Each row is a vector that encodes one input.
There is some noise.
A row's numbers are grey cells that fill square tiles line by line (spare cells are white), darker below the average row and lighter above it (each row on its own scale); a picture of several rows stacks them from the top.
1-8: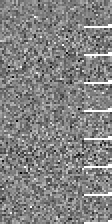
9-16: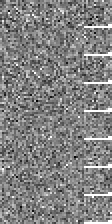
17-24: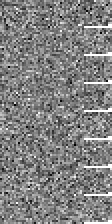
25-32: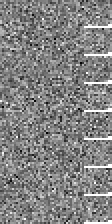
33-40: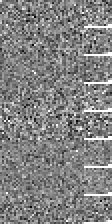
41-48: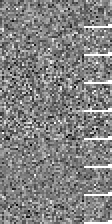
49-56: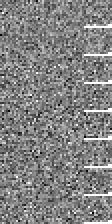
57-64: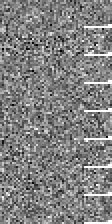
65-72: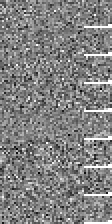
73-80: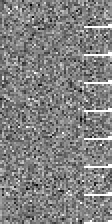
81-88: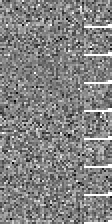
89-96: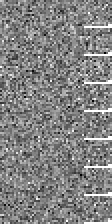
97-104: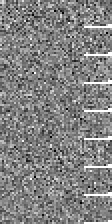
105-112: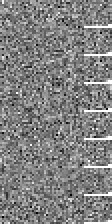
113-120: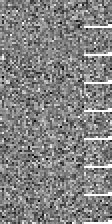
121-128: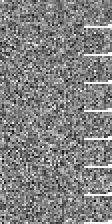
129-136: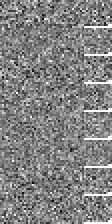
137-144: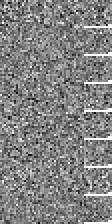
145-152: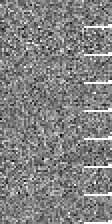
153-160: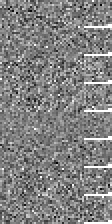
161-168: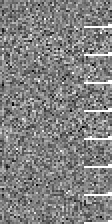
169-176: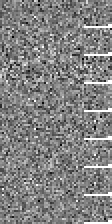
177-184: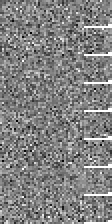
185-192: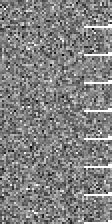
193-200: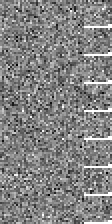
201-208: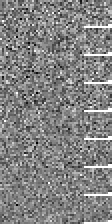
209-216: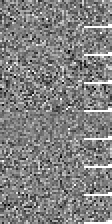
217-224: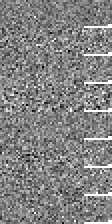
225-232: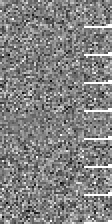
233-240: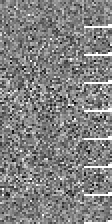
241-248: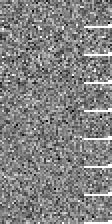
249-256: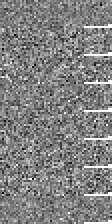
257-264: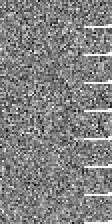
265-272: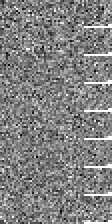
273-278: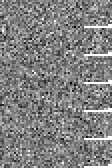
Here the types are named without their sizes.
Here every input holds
a label, together with either a node of a tree, or three true/false values.
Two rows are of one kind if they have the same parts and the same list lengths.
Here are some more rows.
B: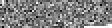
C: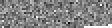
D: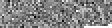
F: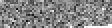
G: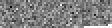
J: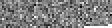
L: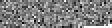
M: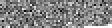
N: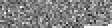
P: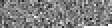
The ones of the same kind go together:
B, G, J, L, M, P
C, D, F, N

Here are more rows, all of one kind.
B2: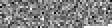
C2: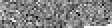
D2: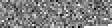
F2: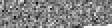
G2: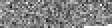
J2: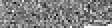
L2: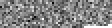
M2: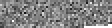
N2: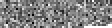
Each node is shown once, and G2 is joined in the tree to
C2.
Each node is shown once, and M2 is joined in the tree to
F2.
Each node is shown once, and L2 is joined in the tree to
B2 and N2.
